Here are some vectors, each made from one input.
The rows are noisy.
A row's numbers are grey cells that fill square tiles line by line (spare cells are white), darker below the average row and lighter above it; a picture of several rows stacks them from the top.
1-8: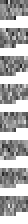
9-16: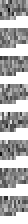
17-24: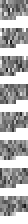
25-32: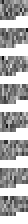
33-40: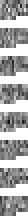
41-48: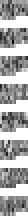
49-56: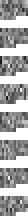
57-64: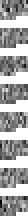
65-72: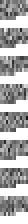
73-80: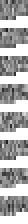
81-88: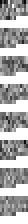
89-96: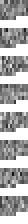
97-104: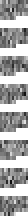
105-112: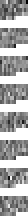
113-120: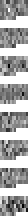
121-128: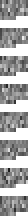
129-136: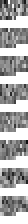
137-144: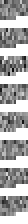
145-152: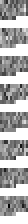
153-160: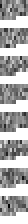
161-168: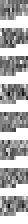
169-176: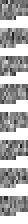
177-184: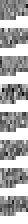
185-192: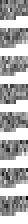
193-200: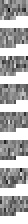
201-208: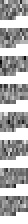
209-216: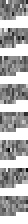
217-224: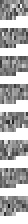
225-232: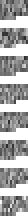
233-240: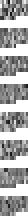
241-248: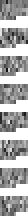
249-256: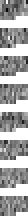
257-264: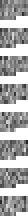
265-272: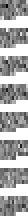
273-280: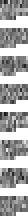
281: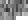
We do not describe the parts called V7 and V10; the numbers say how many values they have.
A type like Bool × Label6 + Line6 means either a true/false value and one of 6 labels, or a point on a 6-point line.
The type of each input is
Bool × Bool × Bool × Bool × V7 + Line5 + Line8 + V10.
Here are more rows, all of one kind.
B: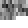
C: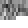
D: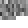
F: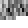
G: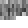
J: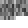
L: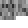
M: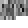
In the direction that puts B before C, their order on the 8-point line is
L, B, J, C, M, F, G, D.
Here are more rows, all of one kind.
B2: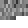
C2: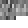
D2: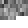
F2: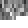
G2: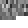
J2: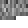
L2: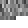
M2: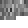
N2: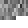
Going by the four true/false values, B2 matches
J2, L2 and M2.
